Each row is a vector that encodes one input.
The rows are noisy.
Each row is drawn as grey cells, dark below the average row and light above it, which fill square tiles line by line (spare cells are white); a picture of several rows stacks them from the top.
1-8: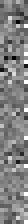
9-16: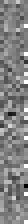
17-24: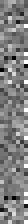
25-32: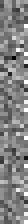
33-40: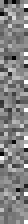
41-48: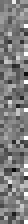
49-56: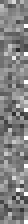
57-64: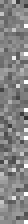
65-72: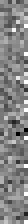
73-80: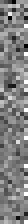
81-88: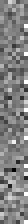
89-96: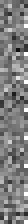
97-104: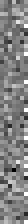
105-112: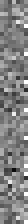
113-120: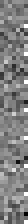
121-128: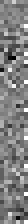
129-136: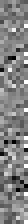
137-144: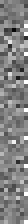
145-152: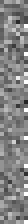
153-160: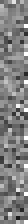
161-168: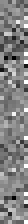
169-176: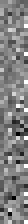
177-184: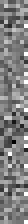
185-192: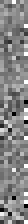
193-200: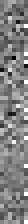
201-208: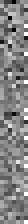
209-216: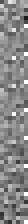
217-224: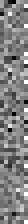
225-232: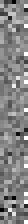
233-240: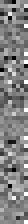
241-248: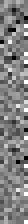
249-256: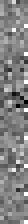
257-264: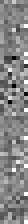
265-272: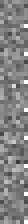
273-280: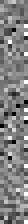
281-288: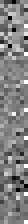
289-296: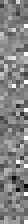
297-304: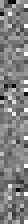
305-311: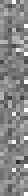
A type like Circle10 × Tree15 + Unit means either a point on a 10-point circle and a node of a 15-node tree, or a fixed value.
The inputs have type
(Bool × Bool × Bool × Bool + Line5) × Line5.
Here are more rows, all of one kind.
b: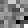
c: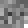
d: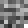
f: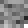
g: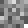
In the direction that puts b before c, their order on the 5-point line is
d, b, f, c, g.
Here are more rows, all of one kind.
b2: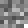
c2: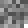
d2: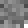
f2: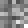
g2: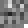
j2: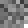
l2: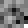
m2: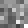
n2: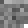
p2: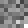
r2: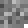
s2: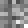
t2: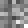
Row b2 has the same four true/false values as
f2, s2 and t2.
